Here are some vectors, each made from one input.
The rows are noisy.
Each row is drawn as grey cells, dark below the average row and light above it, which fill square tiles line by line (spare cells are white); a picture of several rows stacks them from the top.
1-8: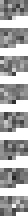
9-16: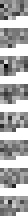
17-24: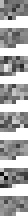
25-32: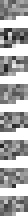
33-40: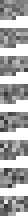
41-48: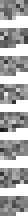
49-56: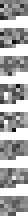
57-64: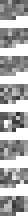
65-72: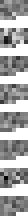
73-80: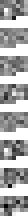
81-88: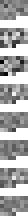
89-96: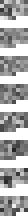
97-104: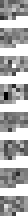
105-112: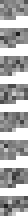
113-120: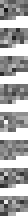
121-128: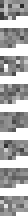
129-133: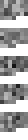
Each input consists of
either a point on a 10-point line, or a point on a 15-point line.
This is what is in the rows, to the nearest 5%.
About 35% of them hold a point on a 10-point line. The rest hold a point on a 15-point line.
